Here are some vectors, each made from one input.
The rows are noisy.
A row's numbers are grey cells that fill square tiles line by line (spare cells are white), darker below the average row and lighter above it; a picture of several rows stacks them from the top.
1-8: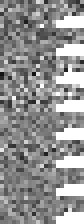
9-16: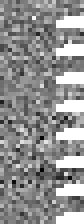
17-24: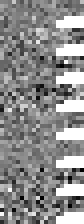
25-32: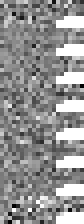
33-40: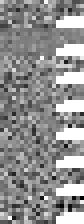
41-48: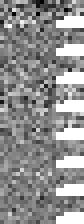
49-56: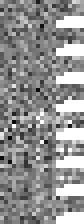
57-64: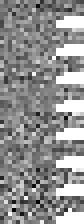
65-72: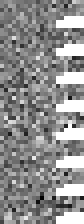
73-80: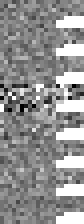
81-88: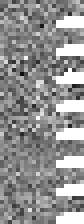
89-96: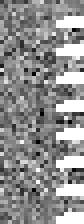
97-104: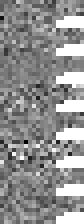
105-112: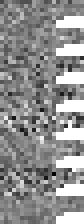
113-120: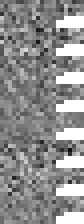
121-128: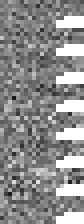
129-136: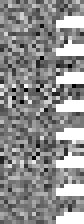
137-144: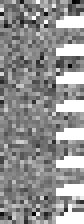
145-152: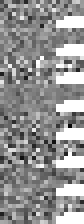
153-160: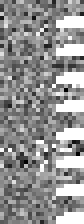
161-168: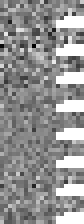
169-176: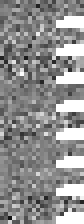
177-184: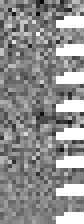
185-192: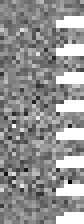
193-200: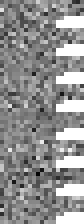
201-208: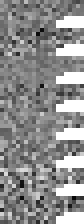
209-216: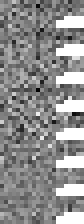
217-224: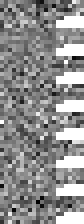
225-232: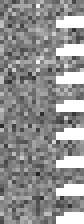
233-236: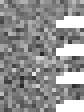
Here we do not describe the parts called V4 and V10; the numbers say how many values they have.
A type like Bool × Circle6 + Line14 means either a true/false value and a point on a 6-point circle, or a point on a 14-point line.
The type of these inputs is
(Circle9 + V10) × Label6 + V4.
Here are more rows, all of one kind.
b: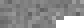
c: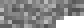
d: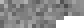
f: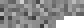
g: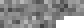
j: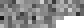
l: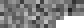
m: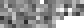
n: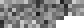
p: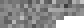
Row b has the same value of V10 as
d, g and m.
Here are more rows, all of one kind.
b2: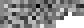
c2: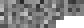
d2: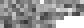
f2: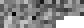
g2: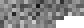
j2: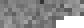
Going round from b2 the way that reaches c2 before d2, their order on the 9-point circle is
b2, c2, f2, d2, j2, g2.
